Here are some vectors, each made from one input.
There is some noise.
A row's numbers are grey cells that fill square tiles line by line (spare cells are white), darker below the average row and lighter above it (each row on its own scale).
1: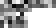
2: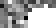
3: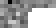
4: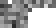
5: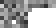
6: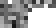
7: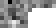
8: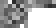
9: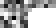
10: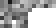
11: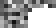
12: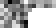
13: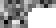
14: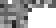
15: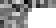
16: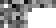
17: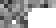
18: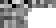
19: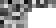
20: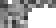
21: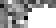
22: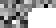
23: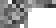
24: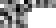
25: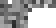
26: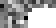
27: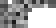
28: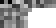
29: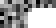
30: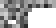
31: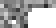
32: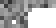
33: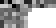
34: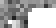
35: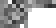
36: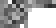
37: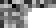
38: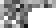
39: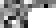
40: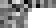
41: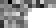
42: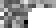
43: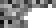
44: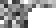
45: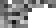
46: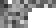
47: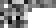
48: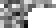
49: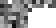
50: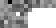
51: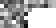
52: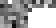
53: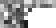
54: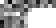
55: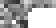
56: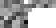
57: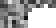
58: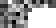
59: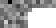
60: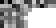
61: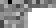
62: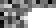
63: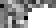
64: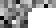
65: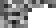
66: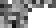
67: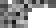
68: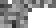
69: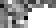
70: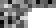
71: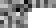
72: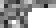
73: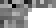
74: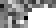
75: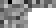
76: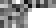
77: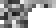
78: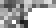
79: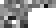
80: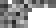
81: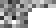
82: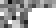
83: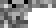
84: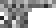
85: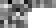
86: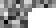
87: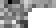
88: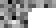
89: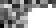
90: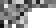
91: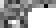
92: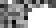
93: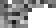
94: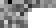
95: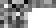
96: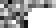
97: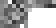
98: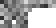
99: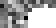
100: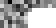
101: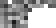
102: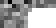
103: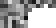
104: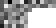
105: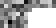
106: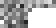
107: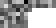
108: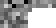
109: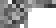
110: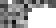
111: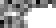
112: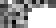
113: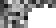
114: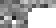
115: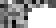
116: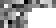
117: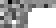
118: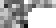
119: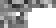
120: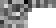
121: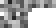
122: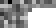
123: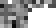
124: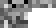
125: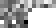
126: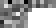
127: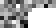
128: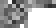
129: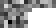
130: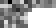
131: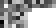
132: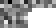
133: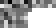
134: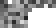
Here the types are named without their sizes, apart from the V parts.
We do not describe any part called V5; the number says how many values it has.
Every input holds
a list of items, each a point on each of two lines and a value of V5.
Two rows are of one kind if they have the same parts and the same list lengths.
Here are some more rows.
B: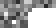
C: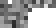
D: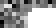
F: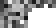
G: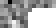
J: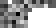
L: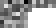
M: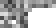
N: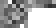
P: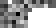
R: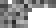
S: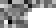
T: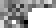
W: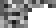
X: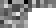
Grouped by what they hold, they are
B, G, M, T
C, F, J, P, R, W
D, L, S, X
N

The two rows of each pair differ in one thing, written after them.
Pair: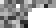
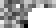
the value of V5 in item 1 of the list
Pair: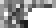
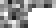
the value of V5 in item 1 of the list
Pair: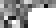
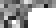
the place on one of the two lines in item 1 of the list
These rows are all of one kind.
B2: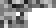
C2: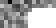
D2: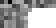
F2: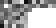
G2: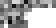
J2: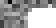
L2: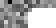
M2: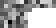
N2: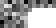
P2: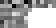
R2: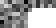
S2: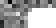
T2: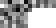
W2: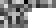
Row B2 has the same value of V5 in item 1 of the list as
G2, M2 and W2.
